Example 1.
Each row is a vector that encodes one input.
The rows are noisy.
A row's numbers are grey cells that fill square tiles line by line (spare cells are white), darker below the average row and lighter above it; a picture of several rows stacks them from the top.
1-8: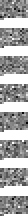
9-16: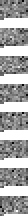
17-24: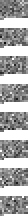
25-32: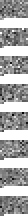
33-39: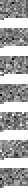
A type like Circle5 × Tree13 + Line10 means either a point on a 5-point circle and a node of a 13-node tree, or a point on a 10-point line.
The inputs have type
Bool × Bool × Bool × Line3 × Line6.
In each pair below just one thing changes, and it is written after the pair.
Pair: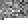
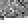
the place on the 6-point line
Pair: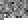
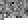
the place on the 3-point line
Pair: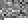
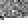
the place on the 6-point line
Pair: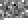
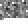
the place on the 3-point line
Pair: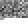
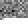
the place on the 3-point line
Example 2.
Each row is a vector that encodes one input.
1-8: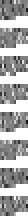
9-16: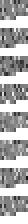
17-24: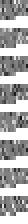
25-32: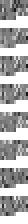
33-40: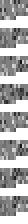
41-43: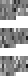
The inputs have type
Bool × Line6.
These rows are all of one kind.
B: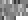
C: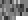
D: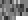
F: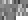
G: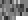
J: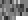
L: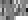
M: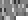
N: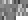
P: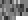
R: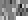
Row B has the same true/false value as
F, M and N.
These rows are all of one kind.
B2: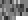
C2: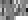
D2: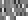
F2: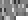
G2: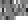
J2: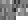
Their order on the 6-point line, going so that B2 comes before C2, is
B2, J2, G2, C2, F2, D2.
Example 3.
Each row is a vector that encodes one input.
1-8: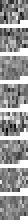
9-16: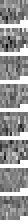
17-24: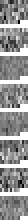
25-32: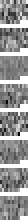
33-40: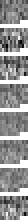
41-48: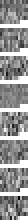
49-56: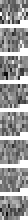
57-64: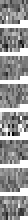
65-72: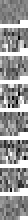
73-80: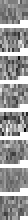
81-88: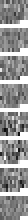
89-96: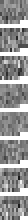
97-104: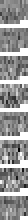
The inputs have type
Circle11 + Line9 × Line13 + Unit.
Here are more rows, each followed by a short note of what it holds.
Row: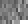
a fixed value
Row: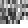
a point on an 11-point circle
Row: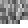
a point on an 11-point circle
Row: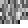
a point on an 11-point circle
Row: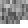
a point on an 11-point circle
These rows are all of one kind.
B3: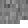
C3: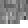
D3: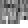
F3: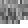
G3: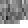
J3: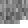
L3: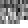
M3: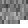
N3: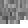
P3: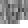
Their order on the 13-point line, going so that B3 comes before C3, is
G3, J3, P3, M3, L3, N3, F3, B3, D3, C3.
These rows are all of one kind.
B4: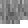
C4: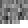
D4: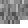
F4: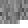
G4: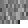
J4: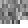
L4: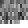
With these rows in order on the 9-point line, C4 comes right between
D4 and F4.
